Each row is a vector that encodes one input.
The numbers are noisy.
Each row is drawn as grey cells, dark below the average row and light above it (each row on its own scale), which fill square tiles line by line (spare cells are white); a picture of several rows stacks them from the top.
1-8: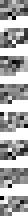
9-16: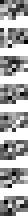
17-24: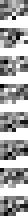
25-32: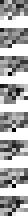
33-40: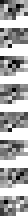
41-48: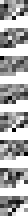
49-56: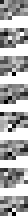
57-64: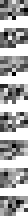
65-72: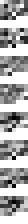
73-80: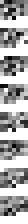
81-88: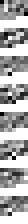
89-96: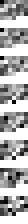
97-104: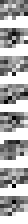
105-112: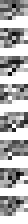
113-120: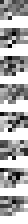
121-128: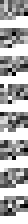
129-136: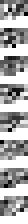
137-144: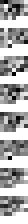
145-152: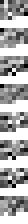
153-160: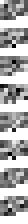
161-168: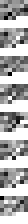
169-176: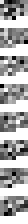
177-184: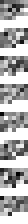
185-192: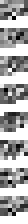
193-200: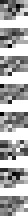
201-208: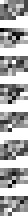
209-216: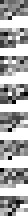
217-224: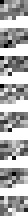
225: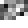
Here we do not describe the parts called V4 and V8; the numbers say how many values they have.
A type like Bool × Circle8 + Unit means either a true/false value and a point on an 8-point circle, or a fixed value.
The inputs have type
(Line6 + V8) × V4 + List2(Line5).
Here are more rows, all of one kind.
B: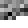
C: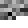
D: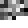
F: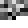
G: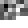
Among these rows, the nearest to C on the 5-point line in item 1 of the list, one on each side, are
B and F.
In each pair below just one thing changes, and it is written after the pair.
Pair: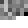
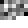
the value of V4
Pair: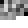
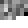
the value of V4
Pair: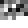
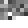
the value of V8
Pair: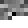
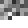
the value of V8
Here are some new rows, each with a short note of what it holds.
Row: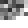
a point on a 6-point line and a value of V4
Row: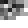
a point on a 6-point line and a value of V4
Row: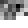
a point on a 6-point line and a value of V4
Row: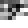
a point on a 6-point line and a value of V4
